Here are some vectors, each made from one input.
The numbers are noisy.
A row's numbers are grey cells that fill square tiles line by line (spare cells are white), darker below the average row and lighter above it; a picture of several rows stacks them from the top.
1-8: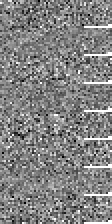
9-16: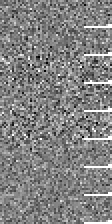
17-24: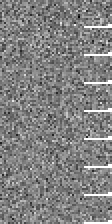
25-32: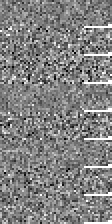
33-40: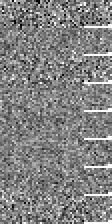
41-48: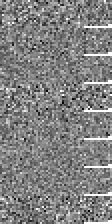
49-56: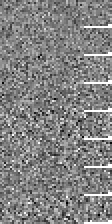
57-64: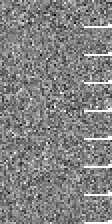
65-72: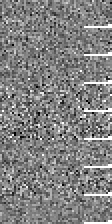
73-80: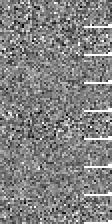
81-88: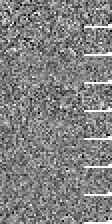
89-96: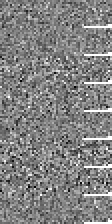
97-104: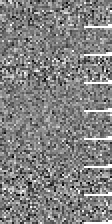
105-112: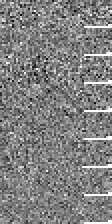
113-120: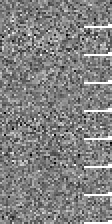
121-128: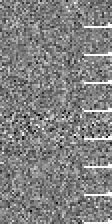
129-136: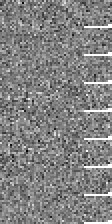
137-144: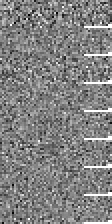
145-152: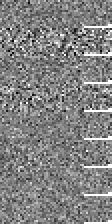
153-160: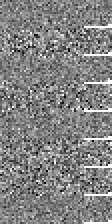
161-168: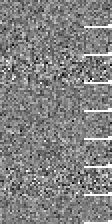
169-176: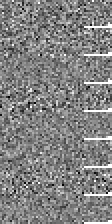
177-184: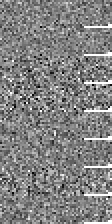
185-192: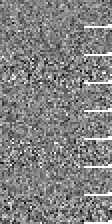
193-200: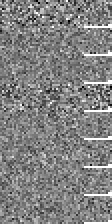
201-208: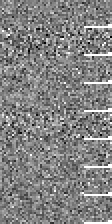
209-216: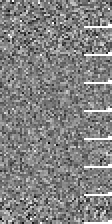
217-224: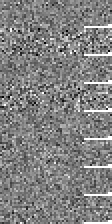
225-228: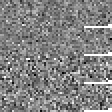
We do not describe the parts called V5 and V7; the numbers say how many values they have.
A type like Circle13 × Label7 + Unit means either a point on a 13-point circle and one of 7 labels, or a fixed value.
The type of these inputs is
Bool × Label4 × (Tree11 + Unit) + V5 × V7.
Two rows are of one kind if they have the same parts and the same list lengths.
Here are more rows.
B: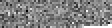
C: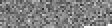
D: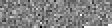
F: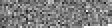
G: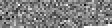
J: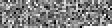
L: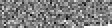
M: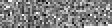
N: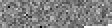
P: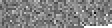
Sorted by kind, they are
B, F, G, L
C, D, N, P
J, M

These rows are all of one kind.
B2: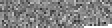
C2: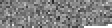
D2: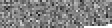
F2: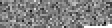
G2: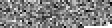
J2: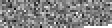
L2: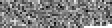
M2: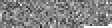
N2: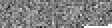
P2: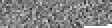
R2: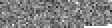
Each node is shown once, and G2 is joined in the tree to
F2.
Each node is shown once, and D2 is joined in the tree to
J2 and N2.
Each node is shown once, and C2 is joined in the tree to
N2 and R2.
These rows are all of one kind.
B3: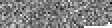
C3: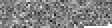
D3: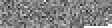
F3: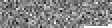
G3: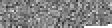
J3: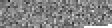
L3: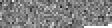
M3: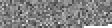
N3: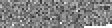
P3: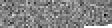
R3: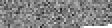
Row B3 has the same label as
C3, D3, P3 and R3.
